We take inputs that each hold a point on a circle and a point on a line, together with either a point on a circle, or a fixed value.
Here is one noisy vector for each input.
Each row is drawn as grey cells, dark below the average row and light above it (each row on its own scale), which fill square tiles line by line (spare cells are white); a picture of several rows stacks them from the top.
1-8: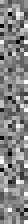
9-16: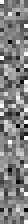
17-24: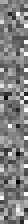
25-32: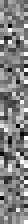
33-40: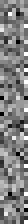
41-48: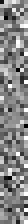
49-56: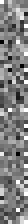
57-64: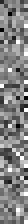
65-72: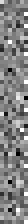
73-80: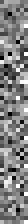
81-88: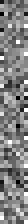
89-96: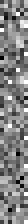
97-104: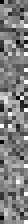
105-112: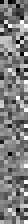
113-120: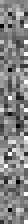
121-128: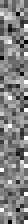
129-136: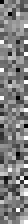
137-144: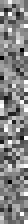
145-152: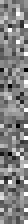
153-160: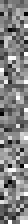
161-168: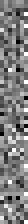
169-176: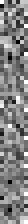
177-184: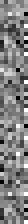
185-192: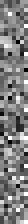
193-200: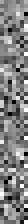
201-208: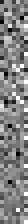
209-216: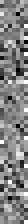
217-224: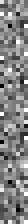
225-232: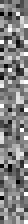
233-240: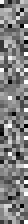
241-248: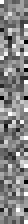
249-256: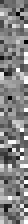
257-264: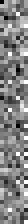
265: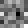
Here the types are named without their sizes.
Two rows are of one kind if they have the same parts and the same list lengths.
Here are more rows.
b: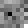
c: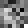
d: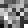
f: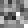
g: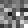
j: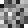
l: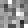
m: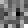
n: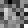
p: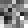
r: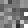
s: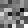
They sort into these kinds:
b, f, g, l, p
c, d, j, m, n, r, s

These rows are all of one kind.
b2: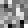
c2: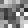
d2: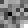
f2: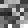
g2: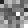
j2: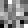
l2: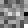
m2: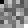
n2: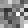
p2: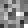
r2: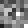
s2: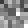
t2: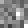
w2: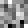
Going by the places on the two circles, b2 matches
g2, m2 and s2.
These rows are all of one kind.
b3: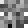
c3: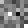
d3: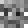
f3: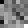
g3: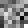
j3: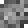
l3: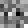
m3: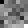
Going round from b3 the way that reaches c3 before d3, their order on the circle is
b3, f3, m3, g3, l3, j3, c3, d3.
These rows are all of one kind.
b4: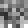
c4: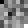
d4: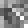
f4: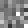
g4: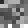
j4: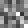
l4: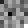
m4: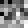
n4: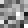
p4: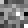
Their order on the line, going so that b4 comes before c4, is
b4, g4, j4, d4, f4, m4, c4, l4, p4, n4.
